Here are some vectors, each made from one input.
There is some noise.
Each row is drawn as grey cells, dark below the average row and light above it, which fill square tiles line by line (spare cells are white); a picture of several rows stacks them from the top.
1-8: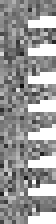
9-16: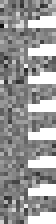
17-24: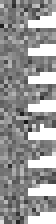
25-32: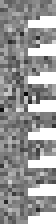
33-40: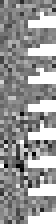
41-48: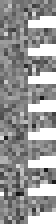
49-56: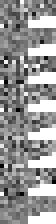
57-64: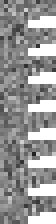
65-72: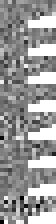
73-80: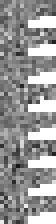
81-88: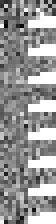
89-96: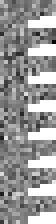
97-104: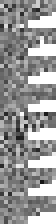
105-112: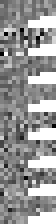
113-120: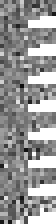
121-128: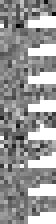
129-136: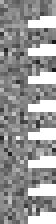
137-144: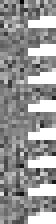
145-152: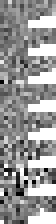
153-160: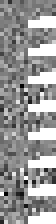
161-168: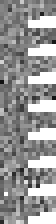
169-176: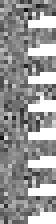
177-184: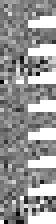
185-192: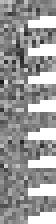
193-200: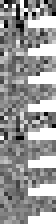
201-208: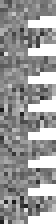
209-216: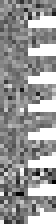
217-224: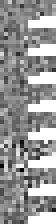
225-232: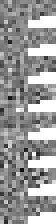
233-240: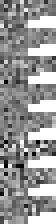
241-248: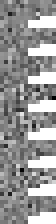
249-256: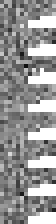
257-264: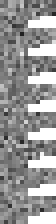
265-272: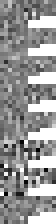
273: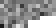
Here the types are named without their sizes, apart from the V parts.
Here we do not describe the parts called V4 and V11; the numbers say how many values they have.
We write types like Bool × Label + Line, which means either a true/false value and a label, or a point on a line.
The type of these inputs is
((Bool × Bool × Bool + V11) × List(V4) + Line) × Line.
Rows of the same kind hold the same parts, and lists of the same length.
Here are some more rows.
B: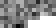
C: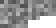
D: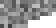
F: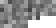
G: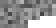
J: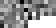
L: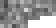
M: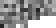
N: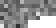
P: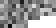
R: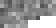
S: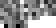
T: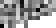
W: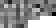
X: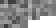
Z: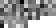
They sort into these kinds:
B, G
C, D, X
F, N
J, P
L
M, S, T
R, W, Z

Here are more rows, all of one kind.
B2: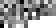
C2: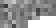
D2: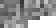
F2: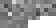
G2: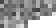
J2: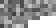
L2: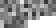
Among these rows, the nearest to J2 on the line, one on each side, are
G2 and L2.
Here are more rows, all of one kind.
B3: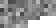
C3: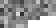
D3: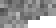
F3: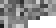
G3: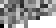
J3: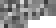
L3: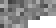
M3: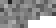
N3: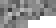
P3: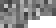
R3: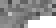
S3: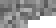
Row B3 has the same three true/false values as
D3 and R3.
